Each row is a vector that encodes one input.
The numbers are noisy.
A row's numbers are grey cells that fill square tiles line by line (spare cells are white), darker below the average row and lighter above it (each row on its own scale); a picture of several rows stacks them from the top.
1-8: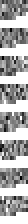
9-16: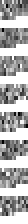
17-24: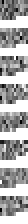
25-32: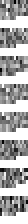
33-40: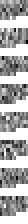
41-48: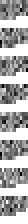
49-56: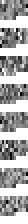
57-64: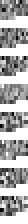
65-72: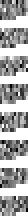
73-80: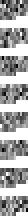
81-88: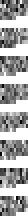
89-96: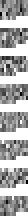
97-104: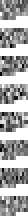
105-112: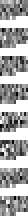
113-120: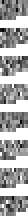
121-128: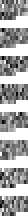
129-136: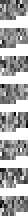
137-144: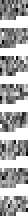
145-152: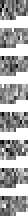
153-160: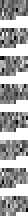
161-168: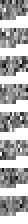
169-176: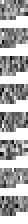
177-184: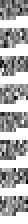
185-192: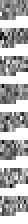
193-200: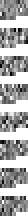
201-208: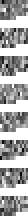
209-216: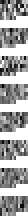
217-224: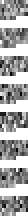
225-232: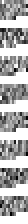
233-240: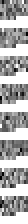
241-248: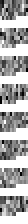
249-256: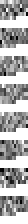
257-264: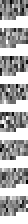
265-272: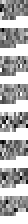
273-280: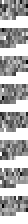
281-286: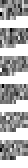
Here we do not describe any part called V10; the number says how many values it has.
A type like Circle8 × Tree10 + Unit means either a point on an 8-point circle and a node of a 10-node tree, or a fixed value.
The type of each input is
(Bool × Bool × Bool + Line9) × V10.
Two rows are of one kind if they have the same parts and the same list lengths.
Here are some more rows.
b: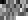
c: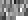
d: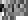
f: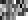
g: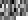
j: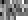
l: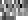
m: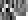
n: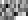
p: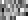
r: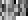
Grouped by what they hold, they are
b, f, g, j, m
c, d, l, n, p, r

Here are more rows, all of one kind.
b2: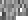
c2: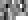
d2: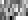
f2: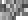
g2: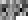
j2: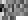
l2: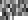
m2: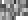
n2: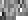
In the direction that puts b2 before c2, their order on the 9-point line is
d2, n2, b2, m2, f2, g2, j2, c2, l2.
